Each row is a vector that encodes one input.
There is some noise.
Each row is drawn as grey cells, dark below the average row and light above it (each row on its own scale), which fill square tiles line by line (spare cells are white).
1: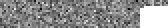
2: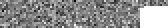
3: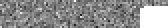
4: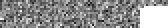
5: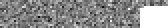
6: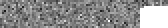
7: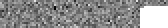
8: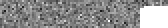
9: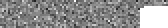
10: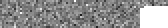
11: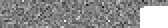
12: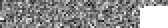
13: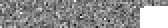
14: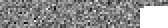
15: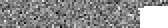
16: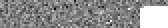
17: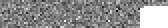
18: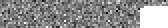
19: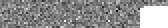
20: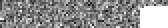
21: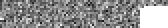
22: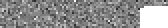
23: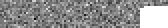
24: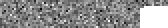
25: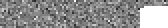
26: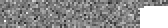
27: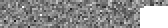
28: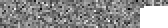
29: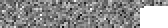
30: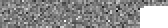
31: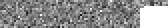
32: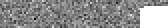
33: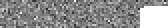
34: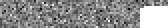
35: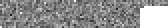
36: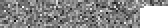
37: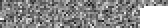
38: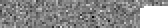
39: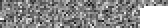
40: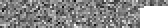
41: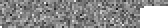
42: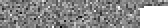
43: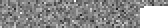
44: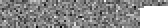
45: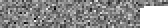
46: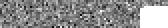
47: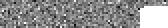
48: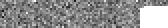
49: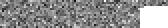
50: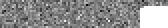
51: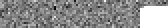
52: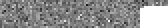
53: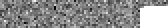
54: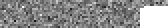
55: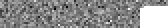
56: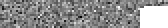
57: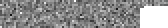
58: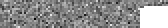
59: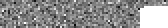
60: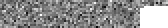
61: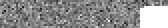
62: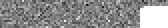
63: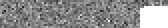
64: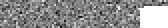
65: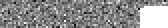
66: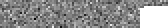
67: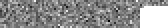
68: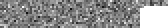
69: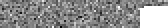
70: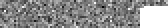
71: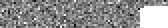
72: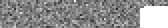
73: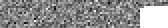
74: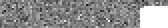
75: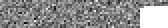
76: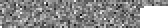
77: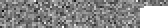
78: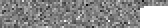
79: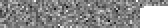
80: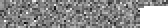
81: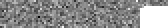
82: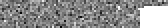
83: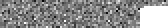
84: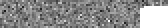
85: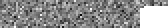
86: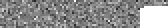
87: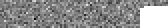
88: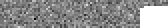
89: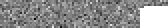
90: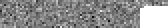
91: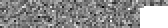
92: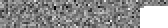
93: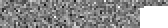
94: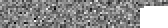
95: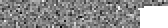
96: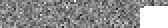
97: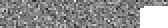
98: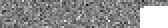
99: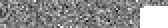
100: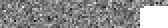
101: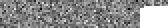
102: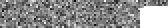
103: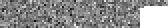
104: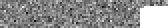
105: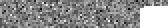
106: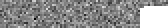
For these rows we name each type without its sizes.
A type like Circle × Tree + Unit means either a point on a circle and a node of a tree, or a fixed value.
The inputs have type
List(Line).
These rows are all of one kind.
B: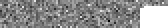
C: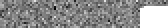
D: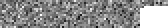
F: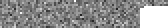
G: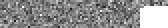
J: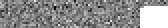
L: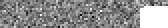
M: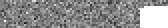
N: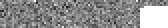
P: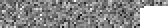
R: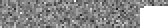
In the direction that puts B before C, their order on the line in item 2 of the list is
D, P, G, L, R, F, M, N, B, C, J.
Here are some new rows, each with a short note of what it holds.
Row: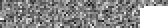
the empty list
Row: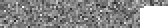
a list of two items
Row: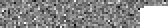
a list of one item
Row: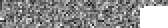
the empty list
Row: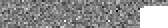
a list of one item
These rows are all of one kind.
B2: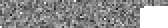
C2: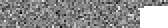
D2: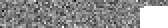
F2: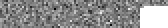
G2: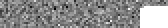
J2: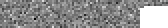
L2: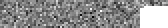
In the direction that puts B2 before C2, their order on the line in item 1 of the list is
B2, L2, F2, G2, D2, C2, J2.
